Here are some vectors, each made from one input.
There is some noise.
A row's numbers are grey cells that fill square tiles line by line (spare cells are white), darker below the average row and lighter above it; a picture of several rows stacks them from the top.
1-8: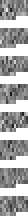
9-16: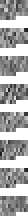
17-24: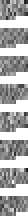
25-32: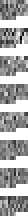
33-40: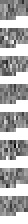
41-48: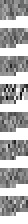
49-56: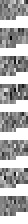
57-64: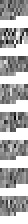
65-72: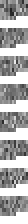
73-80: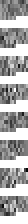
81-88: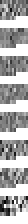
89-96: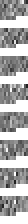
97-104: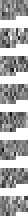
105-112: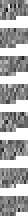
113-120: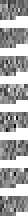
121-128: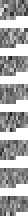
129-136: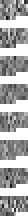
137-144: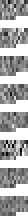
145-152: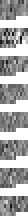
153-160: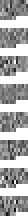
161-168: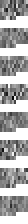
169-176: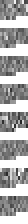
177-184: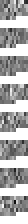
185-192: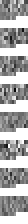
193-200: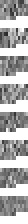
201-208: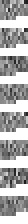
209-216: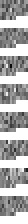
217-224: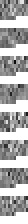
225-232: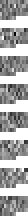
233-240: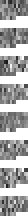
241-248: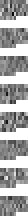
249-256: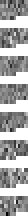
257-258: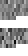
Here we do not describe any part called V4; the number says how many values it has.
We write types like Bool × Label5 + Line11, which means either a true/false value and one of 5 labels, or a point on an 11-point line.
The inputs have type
List2(Bool × (Line10 + V4)).
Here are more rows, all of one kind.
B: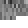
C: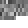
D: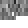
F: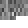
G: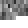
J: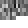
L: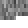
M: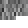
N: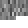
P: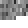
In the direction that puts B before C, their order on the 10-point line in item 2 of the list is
N, B, G, M, F, J, D, P, C, L.
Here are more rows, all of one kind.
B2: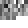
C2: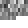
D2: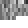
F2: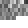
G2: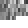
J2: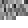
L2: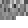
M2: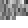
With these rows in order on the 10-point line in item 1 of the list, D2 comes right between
C2 and M2.
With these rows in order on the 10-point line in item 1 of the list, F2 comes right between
L2 and M2.
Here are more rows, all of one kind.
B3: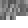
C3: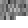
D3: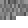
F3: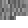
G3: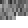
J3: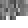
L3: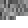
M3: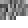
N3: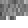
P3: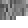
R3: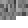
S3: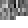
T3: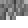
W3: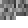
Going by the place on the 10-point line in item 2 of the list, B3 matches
J3, L3 and P3.
